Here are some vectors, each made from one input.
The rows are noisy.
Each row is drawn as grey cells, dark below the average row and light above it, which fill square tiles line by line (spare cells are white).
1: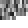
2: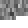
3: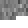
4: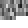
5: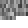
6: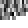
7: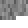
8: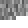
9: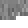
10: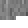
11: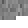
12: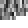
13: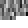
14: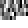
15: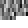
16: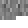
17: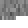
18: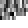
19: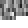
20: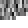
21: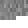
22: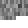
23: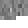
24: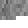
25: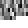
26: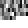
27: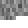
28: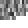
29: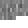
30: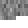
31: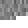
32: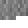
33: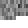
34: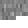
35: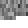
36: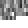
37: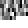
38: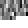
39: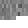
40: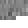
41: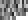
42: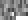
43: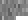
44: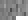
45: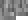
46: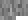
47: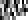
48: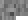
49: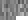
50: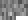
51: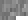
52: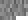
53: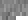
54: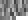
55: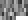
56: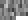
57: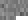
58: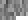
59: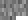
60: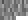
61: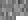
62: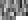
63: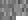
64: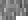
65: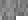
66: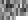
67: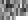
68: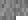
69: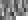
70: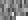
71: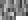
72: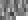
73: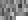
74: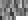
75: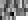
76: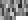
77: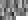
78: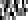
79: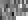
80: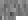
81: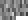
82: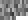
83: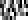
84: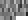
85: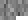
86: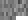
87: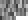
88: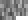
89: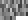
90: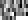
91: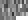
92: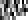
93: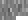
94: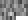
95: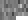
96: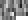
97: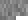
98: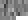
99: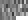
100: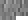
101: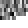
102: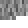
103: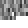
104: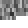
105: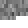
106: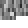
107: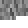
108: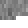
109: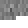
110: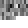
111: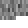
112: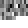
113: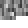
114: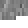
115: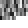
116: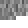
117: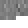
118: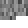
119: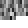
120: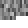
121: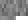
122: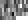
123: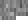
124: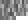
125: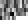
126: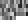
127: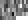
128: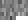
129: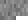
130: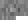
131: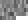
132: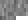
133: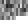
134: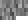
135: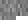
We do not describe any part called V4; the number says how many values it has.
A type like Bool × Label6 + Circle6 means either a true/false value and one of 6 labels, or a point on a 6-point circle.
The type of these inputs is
List3(Bool × V4).
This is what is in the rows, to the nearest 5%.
All of them are lists of up to three items, each a true/false value and a value of V4: about 5% are empty, 15% hold one, 25% two and 55% three.
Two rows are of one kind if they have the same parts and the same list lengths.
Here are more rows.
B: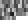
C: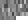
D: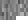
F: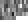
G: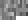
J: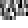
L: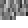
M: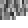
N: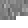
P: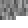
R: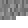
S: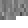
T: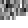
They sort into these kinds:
B, G, L, N, P, R, S
C, D, F
J, M
T

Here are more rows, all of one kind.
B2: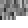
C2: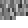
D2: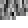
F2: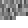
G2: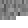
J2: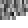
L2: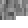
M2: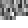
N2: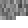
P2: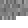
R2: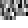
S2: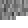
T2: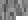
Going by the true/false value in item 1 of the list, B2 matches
C2, F2, L2 and T2.
